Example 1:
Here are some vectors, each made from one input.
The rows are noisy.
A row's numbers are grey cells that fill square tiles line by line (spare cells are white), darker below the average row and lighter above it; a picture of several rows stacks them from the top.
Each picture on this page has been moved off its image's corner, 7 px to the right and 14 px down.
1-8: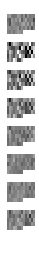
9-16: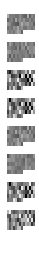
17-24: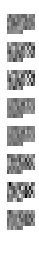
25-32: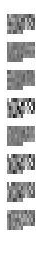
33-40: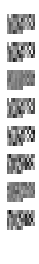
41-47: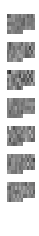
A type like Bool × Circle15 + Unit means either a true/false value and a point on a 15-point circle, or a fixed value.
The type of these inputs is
Line10.
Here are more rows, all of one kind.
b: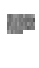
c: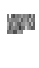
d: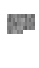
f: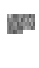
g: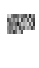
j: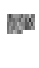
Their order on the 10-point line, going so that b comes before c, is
g, d, j, b, f, c.
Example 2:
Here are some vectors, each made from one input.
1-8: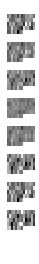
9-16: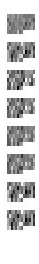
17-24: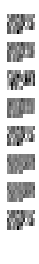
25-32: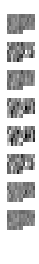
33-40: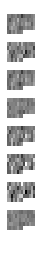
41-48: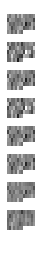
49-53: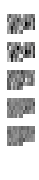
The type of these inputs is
Line9.
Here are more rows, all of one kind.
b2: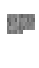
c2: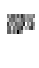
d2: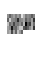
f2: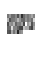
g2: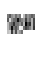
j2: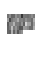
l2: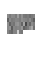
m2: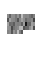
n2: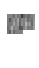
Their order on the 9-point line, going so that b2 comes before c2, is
g2, d2, m2, l2, b2, n2, j2, f2, c2.
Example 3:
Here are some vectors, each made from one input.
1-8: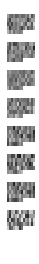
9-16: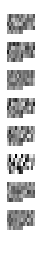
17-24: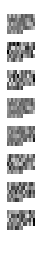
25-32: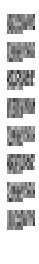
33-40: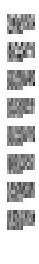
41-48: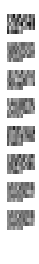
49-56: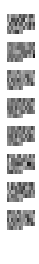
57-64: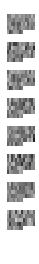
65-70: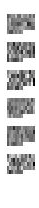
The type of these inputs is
Label5.
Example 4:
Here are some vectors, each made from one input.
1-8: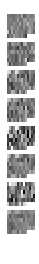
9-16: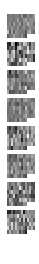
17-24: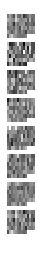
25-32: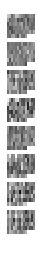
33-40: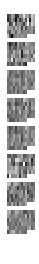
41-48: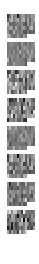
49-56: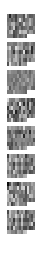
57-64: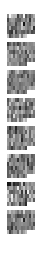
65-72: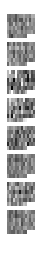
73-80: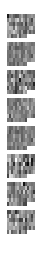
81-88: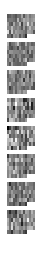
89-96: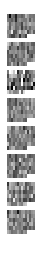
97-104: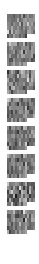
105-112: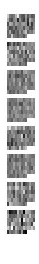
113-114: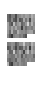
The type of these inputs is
Line12.
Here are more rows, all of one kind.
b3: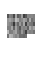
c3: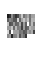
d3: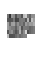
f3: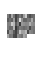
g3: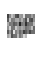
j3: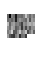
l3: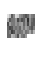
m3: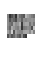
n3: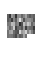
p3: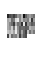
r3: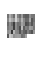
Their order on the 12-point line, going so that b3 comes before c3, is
g3, p3, r3, b3, c3, l3, m3, d3, j3, f3, n3.
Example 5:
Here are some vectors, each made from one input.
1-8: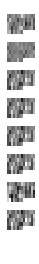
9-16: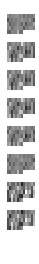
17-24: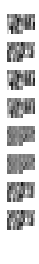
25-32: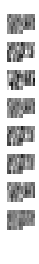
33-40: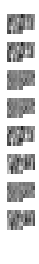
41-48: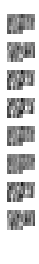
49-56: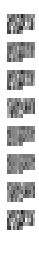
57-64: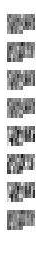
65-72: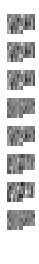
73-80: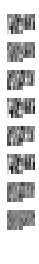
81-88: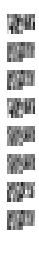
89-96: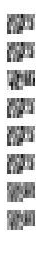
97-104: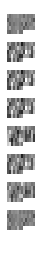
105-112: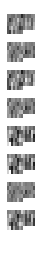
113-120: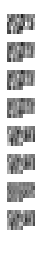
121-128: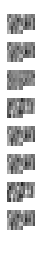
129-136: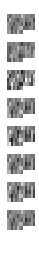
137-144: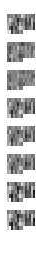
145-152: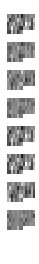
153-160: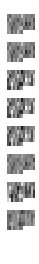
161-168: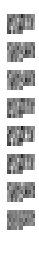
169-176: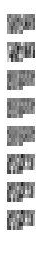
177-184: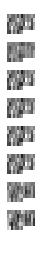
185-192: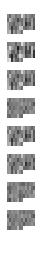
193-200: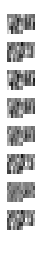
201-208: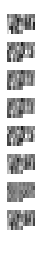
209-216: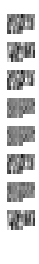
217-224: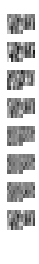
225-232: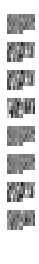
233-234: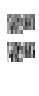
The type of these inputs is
Line12.
